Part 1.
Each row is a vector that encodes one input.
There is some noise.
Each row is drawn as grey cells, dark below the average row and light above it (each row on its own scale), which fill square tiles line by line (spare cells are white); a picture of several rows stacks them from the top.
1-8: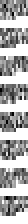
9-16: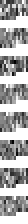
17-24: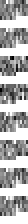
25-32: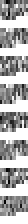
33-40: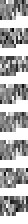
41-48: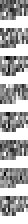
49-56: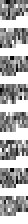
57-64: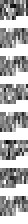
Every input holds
one of 8 labels.
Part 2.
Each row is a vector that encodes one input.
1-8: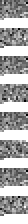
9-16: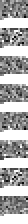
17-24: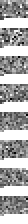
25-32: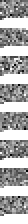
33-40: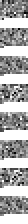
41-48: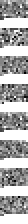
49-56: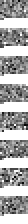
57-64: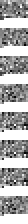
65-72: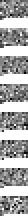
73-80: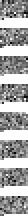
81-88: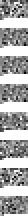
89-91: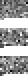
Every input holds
one of 9 labels.
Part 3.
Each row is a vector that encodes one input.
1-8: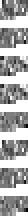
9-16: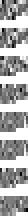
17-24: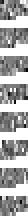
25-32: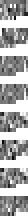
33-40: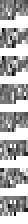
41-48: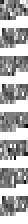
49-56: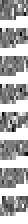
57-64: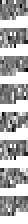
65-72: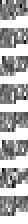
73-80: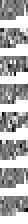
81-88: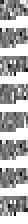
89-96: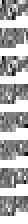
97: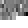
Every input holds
one of 9 labels.
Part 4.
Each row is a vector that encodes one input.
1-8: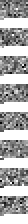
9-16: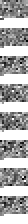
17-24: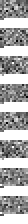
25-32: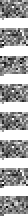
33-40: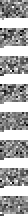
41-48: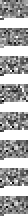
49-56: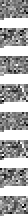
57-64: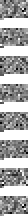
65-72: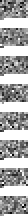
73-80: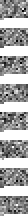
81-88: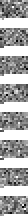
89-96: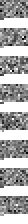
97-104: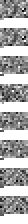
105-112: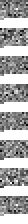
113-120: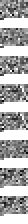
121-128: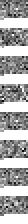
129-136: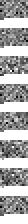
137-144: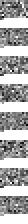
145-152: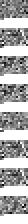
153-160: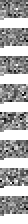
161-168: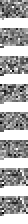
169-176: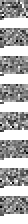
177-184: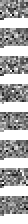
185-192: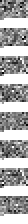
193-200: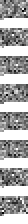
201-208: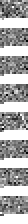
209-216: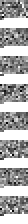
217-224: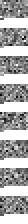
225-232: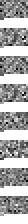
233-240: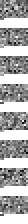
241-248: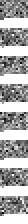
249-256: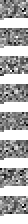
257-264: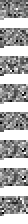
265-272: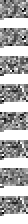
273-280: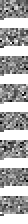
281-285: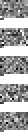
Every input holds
one of 10 labels.
